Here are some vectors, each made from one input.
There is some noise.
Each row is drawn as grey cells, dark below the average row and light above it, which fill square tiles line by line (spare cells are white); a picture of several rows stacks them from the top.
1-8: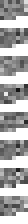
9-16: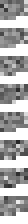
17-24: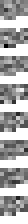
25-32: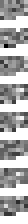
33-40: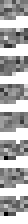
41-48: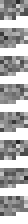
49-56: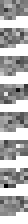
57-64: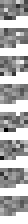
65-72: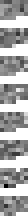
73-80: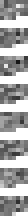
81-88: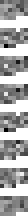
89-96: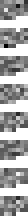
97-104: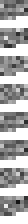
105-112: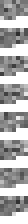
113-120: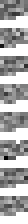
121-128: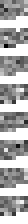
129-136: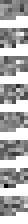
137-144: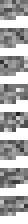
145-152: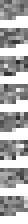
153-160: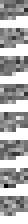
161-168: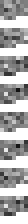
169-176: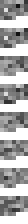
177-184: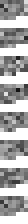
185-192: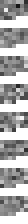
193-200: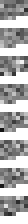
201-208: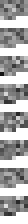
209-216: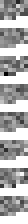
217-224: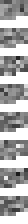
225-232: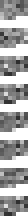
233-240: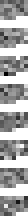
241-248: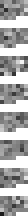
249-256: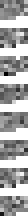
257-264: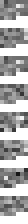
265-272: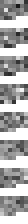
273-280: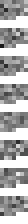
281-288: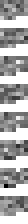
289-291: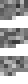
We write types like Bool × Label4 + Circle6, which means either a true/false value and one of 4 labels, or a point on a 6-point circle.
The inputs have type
Line4 × Line4 + Line9.
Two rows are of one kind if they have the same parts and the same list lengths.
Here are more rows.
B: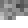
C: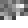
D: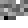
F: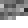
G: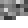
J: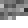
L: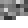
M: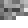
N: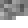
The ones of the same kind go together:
B, M, N
C, D, F, G, J, L

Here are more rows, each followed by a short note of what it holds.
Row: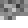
a point on each of two 4-point lines
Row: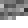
a point on a 9-point line
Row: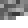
a point on a 9-point line
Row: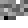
a point on a 9-point line
